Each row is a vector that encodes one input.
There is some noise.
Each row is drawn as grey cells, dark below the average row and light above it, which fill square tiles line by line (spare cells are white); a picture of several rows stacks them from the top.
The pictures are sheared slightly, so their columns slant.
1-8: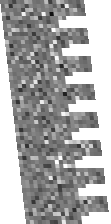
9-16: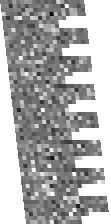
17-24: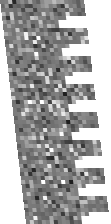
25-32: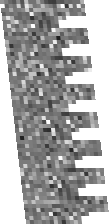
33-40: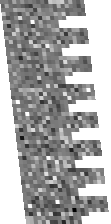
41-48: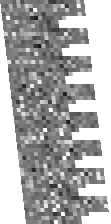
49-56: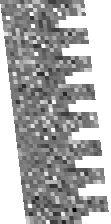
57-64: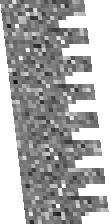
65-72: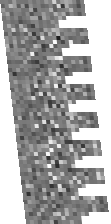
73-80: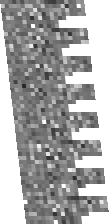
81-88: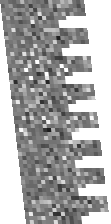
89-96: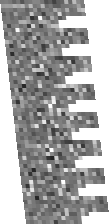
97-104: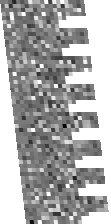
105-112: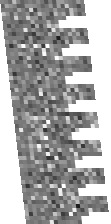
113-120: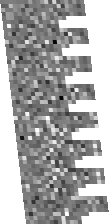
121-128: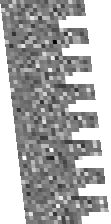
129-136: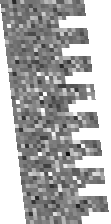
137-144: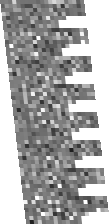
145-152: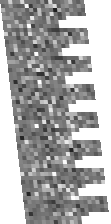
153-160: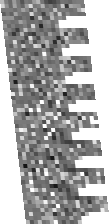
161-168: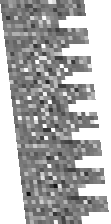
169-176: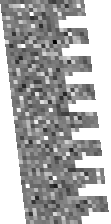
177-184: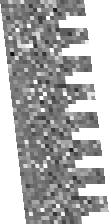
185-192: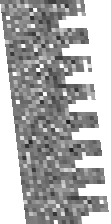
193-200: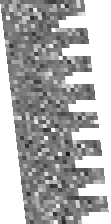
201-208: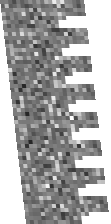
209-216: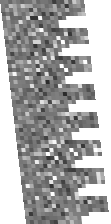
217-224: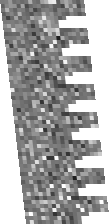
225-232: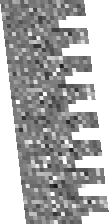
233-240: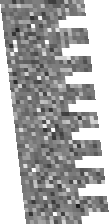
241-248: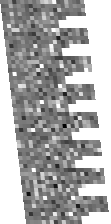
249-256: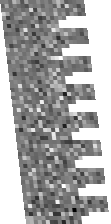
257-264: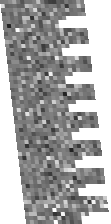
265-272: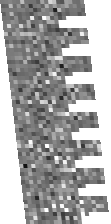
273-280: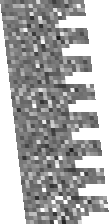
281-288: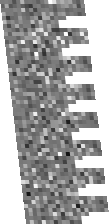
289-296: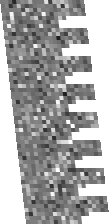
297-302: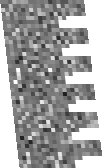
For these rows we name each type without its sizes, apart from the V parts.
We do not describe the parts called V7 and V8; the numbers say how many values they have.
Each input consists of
either a value of V7 and a value of V8, or a list of points on a line.
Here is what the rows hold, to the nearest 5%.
About 40% of them hold a value of V7 and a value of V8. The rest are lists of points on a line.
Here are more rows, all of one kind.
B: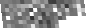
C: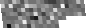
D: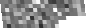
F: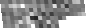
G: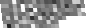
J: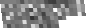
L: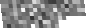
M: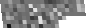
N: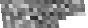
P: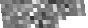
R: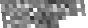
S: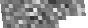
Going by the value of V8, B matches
G, J and R.
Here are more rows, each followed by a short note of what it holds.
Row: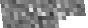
a list of three items
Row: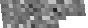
a list of three items
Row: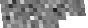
a list of one item
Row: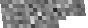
a list of three items
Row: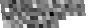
the empty list
